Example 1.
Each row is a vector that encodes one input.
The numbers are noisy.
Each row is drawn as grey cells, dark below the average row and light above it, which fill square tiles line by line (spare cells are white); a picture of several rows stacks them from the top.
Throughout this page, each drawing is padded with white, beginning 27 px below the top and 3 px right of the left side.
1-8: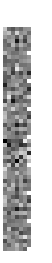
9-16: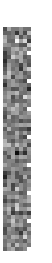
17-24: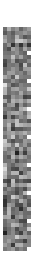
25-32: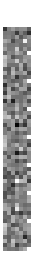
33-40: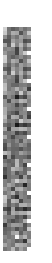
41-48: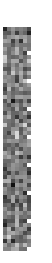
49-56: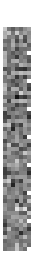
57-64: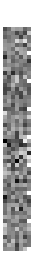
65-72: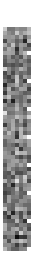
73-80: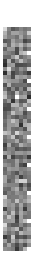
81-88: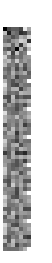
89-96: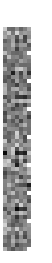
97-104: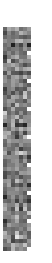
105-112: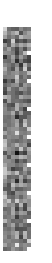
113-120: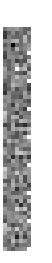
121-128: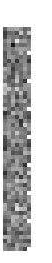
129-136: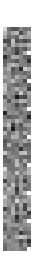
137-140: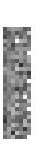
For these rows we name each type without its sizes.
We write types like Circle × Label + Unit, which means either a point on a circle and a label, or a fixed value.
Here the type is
List(Circle).
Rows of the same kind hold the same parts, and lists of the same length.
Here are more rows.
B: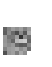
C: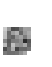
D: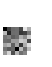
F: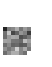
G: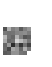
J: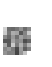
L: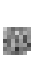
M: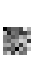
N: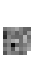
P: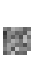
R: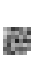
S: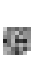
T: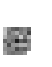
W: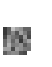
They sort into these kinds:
B, F, G, N, P, W
C, J, L, R, S, T
D, M

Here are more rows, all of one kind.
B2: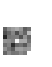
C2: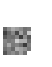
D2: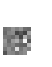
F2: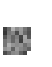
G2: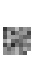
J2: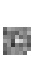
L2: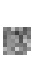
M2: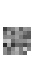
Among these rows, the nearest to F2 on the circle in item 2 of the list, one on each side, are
C2 and D2.
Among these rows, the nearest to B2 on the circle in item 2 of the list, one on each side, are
C2 and J2.
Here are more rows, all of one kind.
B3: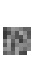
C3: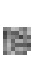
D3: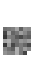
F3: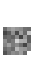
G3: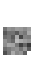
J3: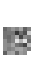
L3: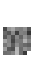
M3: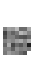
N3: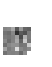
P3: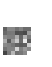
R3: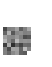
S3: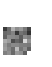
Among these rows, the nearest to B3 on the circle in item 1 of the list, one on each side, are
N3 and S3.
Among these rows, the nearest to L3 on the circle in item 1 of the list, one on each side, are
D3 and S3.
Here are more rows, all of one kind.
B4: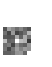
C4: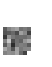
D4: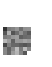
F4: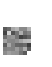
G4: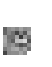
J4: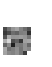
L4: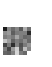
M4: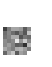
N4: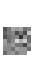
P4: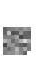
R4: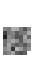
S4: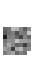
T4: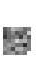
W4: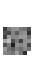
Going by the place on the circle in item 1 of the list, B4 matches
M4, N4, S4 and T4.
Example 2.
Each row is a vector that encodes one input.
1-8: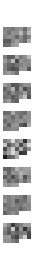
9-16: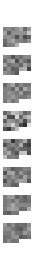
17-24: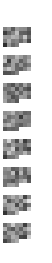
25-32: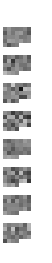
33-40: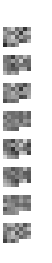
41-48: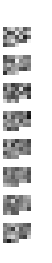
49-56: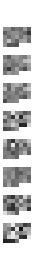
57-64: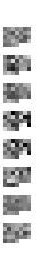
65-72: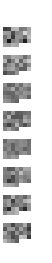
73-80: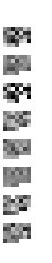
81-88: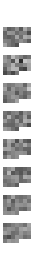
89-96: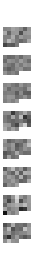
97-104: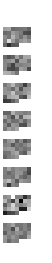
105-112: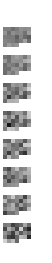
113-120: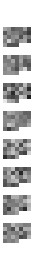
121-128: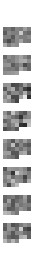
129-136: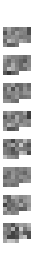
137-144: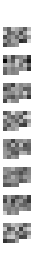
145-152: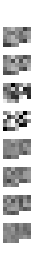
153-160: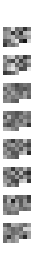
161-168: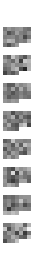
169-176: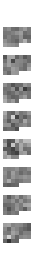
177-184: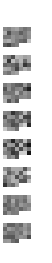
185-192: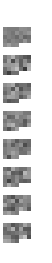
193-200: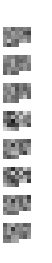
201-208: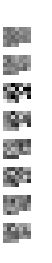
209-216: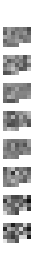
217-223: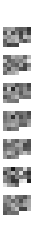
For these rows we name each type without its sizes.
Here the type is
Bool × Circle + Unit.
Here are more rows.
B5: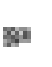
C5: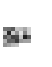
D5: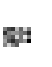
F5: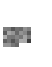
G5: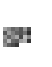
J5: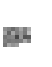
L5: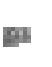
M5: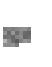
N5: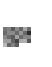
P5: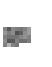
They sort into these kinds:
B5, C5, F5, G5, J5, L5, M5, N5, P5
D5

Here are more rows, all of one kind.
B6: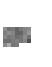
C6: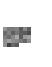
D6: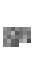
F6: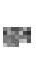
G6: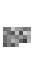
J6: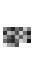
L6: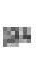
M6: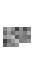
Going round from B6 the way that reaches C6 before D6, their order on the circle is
B6, C6, L6, D6, J6, F6, G6, M6.
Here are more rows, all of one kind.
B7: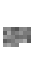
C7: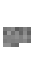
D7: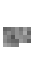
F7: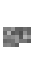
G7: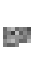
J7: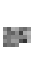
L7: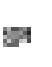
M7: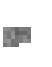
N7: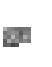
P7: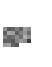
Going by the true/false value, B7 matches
C7, F7, G7 and M7.
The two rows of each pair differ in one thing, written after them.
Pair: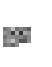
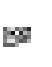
the place on the circle
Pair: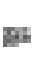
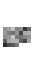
the place on the circle
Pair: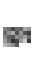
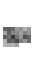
the place on the circle
